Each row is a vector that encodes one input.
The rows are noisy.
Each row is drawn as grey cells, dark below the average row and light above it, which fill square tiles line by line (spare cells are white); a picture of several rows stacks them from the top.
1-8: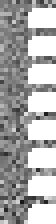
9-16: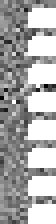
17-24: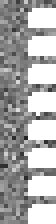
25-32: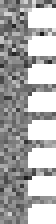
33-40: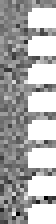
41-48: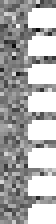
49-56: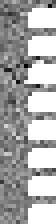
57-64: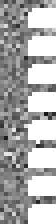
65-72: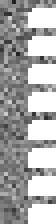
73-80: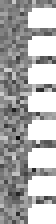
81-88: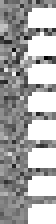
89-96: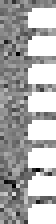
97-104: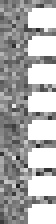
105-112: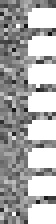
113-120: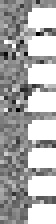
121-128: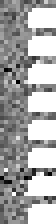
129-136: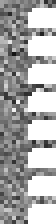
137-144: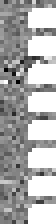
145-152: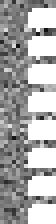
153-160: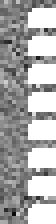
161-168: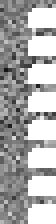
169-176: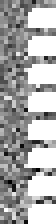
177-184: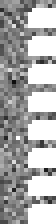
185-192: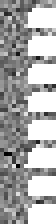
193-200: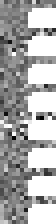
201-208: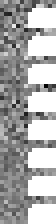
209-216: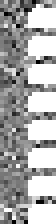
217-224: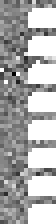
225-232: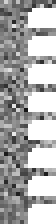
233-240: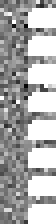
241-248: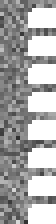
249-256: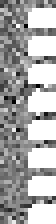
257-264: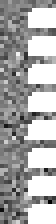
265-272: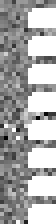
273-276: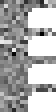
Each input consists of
either a point on an 11-point circle, or a point on a 17-point line and five true/false values.
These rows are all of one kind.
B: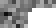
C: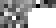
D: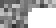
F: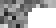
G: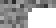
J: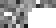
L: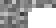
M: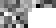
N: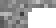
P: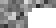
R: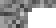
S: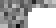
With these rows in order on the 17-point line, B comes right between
F and S.
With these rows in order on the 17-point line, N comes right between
D and J.
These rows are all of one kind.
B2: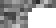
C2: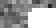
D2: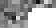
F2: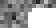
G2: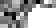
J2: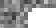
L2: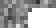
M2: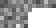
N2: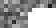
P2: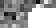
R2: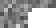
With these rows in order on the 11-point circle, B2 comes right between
M2 and P2.
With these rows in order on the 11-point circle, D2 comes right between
L2 and M2.
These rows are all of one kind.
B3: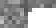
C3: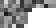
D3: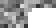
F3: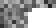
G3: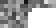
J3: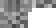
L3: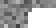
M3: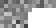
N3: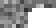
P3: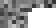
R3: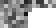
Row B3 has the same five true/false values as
G3 and R3.
